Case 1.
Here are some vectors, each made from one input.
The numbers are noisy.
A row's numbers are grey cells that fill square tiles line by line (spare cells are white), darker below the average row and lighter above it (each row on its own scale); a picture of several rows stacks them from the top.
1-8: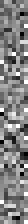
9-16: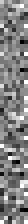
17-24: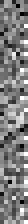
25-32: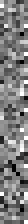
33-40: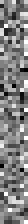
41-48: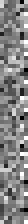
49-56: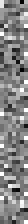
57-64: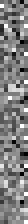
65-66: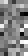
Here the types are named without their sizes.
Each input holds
either a point on a line, or three true/false values.
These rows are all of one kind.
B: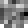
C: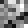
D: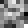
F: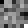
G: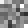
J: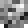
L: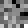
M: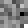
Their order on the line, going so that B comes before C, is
F, L, M, B, G, J, C, D.
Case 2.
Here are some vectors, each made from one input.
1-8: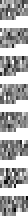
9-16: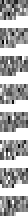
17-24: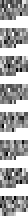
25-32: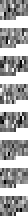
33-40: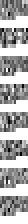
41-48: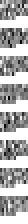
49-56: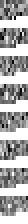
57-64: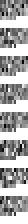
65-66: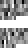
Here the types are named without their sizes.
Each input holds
a list of points on a line.
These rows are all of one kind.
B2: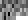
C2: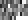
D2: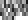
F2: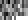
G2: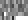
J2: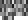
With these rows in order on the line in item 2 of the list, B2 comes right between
F2 and G2.
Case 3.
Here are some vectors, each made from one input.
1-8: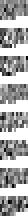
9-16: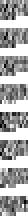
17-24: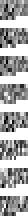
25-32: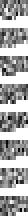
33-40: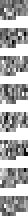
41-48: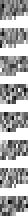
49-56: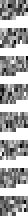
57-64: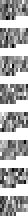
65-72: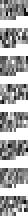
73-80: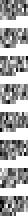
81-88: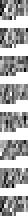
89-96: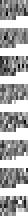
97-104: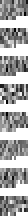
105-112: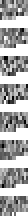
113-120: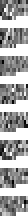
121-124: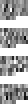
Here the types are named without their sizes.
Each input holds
either a fixed value, or a label and a true/false value.
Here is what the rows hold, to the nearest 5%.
About 5% of them hold a fixed value. The rest hold a label and a true/false value.
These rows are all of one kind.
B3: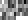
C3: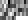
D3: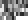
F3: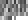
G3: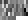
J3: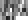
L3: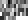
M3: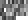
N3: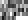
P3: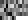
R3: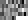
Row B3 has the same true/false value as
C3, L3 and N3.
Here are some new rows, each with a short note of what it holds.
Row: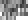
a label and a true/false value
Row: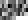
a fixed value
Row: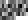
a fixed value
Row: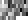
a label and a true/false value
